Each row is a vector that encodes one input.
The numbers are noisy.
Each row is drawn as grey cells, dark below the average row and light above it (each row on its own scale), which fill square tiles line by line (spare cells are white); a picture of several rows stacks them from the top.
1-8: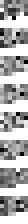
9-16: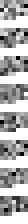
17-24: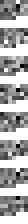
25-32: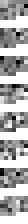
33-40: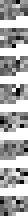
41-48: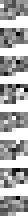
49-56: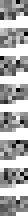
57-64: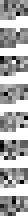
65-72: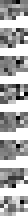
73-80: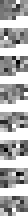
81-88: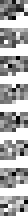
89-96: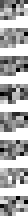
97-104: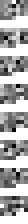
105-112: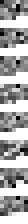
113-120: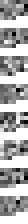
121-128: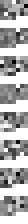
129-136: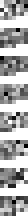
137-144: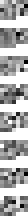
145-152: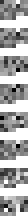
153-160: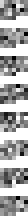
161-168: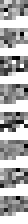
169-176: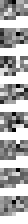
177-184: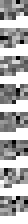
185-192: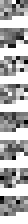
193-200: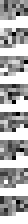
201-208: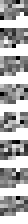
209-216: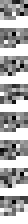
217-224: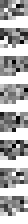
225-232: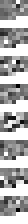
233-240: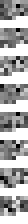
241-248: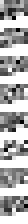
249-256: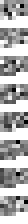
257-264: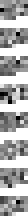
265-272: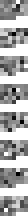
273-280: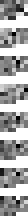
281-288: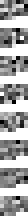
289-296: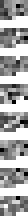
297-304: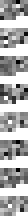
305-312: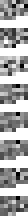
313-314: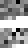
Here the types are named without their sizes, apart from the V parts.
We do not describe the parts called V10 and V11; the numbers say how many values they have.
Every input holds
a value of V10 and a value of V11, together with either a point on a circle, or a point on a line.
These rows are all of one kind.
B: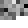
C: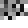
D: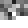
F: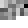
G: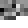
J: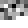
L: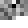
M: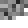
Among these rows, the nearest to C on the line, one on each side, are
D and G.
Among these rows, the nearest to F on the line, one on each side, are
B and M.
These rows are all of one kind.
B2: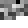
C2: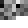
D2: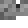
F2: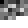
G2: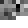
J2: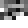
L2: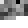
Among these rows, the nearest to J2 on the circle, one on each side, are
B2 and G2.
